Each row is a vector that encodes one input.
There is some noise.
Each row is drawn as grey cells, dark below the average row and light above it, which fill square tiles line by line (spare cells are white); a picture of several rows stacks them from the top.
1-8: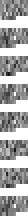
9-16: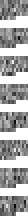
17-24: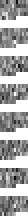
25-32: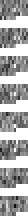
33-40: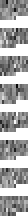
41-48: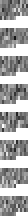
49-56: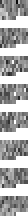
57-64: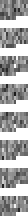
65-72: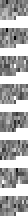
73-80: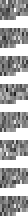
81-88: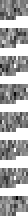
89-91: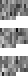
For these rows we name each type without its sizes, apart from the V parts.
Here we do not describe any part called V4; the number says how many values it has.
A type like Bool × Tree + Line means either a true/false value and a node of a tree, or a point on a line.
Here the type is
Bool × Line × Line × List(V4).
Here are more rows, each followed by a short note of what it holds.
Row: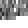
a point on each of two lines and a true/false value, together with the empty list
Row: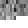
a point on each of two lines and a true/false value, together with a list of two items
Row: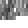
a point on each of two lines and a true/false value, together with the empty list
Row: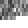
a point on each of two lines and a true/false value, together with the empty list
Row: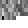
a point on each of two lines and a true/false value, together with a list of two items
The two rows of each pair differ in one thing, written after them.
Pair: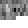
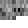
the true/false value
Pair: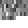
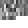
the place on one of the two lines
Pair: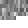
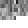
the true/false value
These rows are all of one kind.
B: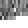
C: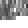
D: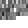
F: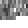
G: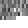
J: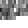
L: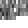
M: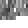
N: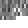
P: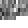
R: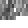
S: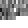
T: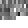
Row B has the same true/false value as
G and N.
